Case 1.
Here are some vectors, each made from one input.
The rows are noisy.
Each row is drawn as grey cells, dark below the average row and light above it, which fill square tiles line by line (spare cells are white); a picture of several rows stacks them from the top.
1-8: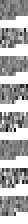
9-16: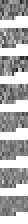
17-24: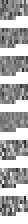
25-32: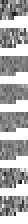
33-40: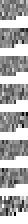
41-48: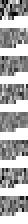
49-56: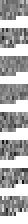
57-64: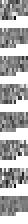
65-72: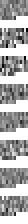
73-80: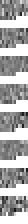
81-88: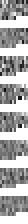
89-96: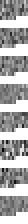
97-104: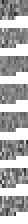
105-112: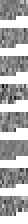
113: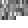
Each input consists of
either a point on a 7-point line, or a point on an 11-point line.
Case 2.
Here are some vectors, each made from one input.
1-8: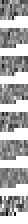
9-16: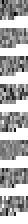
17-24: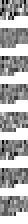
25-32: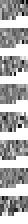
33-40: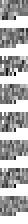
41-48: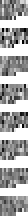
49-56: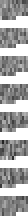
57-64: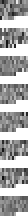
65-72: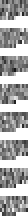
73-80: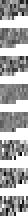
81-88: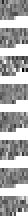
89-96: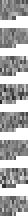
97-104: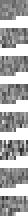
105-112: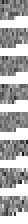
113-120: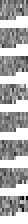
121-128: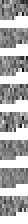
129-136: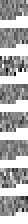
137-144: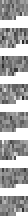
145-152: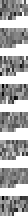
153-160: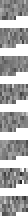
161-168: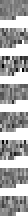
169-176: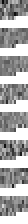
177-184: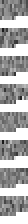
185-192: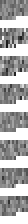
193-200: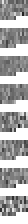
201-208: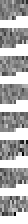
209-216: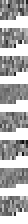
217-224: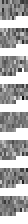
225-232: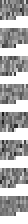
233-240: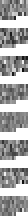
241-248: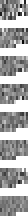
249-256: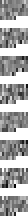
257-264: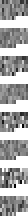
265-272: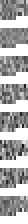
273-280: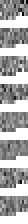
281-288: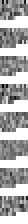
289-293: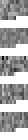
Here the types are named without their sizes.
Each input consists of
either a point on a circle, or a point on a line.
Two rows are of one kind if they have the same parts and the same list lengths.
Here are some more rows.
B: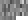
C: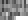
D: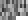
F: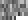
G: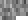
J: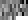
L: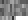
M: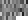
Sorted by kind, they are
B, G, J, L
C, D, F, M

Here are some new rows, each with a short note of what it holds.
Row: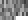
a point on a circle
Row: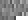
a point on a circle
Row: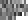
a point on a circle
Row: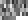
a point on a line
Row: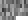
a point on a circle
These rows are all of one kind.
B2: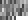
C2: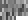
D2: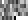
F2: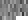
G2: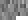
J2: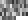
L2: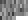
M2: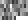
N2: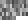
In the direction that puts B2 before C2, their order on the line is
B2, L2, N2, J2, F2, D2, G2, C2, M2.
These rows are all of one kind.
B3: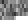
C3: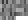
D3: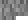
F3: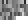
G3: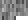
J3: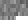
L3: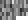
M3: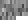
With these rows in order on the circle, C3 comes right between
B3 and D3.
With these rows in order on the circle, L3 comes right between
D3 and G3.
